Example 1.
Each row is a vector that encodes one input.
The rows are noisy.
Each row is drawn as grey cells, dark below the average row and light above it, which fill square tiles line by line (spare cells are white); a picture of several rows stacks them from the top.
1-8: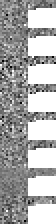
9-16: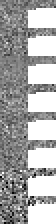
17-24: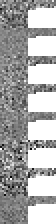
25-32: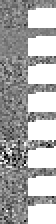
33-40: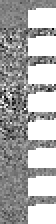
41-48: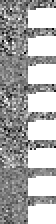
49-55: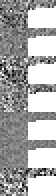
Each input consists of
a point on a 5-point line.
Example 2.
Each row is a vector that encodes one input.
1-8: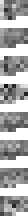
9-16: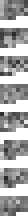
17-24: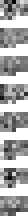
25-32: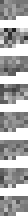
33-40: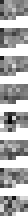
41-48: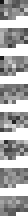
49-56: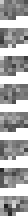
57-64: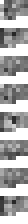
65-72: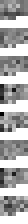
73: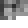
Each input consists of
a point on a 7-point line.
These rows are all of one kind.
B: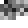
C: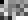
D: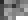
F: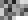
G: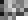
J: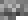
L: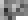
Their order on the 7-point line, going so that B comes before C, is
F, B, L, J, G, D, C.
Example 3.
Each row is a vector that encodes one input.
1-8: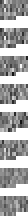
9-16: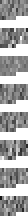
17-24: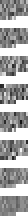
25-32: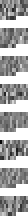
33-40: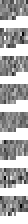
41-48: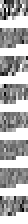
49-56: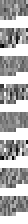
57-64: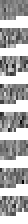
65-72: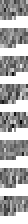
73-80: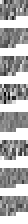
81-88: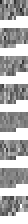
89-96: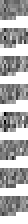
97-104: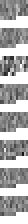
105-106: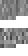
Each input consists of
either a point on a 10-point circle, or a fixed value.
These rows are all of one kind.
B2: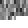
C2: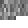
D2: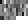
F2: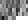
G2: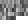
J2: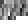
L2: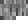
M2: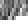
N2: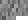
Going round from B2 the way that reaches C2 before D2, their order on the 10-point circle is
B2, J2, L2, C2, N2, M2, G2, D2, F2.
